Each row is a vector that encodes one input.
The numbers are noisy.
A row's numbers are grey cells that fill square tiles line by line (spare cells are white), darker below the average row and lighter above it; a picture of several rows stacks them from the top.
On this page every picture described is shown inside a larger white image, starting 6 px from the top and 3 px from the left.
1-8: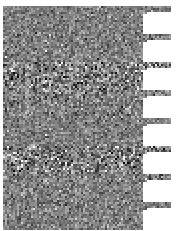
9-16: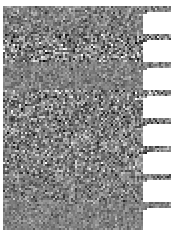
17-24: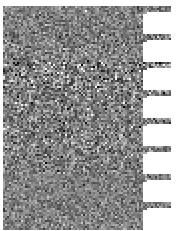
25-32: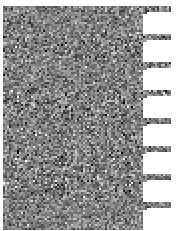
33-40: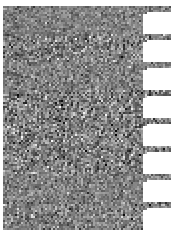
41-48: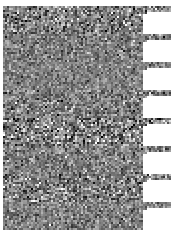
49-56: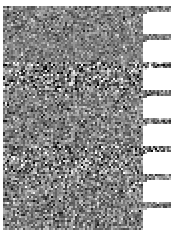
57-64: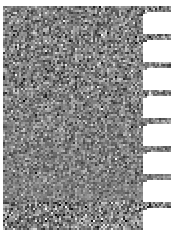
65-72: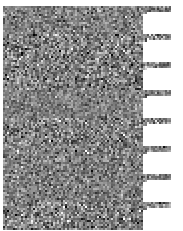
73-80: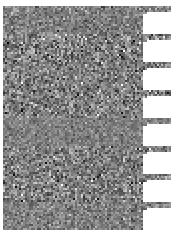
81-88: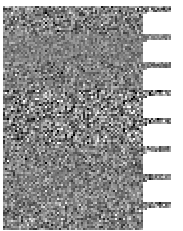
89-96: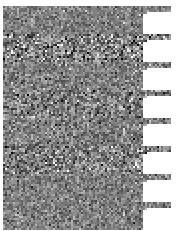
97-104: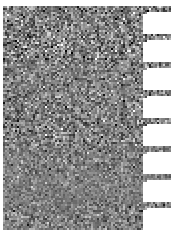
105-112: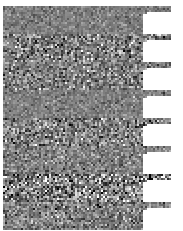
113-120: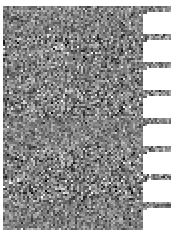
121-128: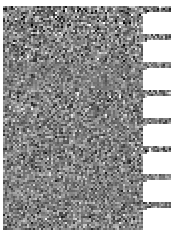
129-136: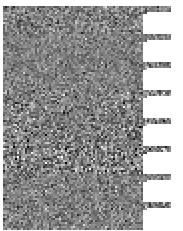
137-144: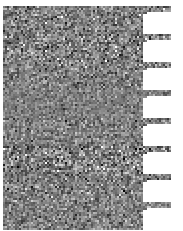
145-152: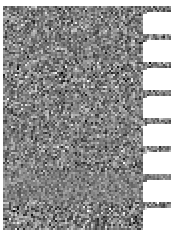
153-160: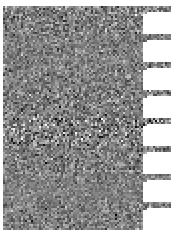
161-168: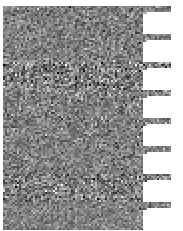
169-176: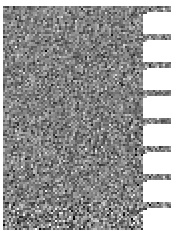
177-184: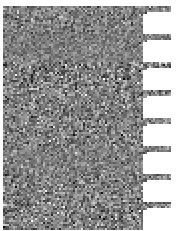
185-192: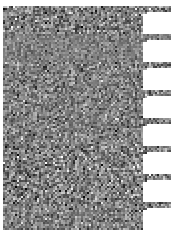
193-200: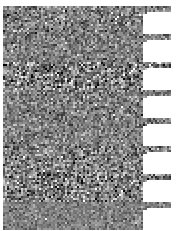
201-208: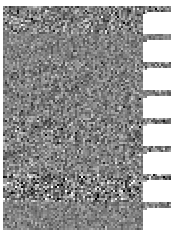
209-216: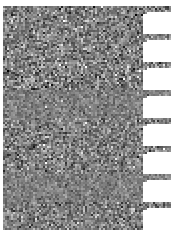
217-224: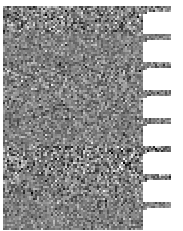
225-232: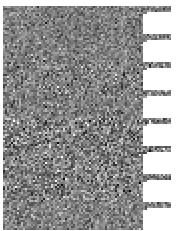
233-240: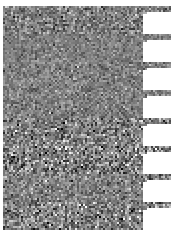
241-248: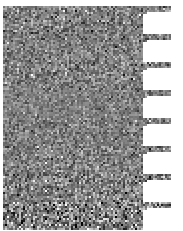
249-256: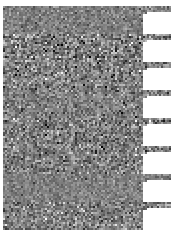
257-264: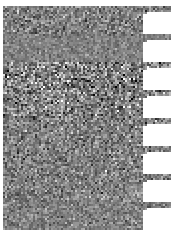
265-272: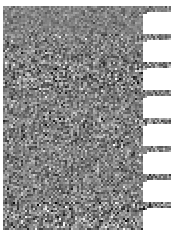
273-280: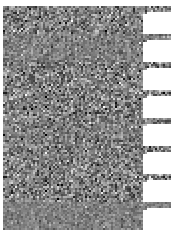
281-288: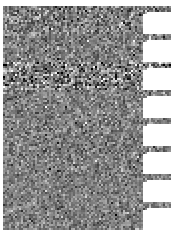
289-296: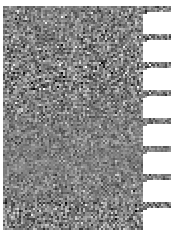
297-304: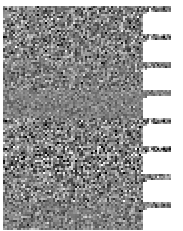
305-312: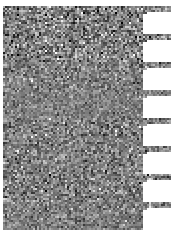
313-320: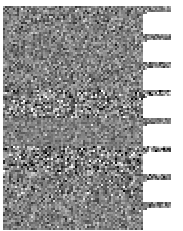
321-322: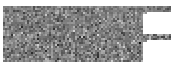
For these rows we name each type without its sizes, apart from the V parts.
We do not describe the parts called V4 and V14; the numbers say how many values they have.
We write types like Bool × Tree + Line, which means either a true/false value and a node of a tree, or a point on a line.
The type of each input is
(Bool × V4 × V14 + Unit) × (Tree + Unit).
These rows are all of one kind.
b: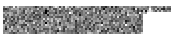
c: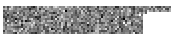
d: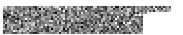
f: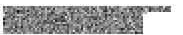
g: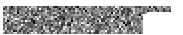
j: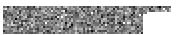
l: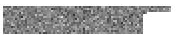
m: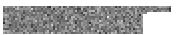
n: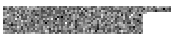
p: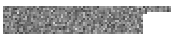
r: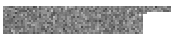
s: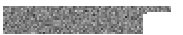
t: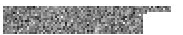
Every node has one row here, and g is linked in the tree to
d and s.
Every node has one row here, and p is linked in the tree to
r.
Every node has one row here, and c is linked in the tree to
b and f.
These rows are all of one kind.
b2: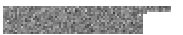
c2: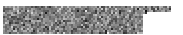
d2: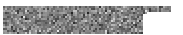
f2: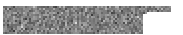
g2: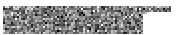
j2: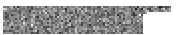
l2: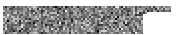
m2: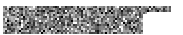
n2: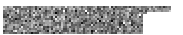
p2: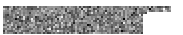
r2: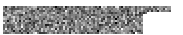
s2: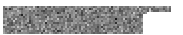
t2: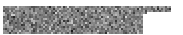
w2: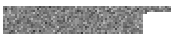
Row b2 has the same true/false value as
f2, j2, p2 and w2.
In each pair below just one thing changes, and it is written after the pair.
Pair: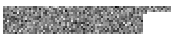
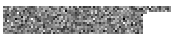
the node of the tree
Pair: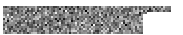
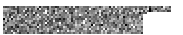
the node of the tree
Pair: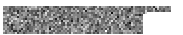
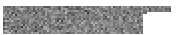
the value of V14
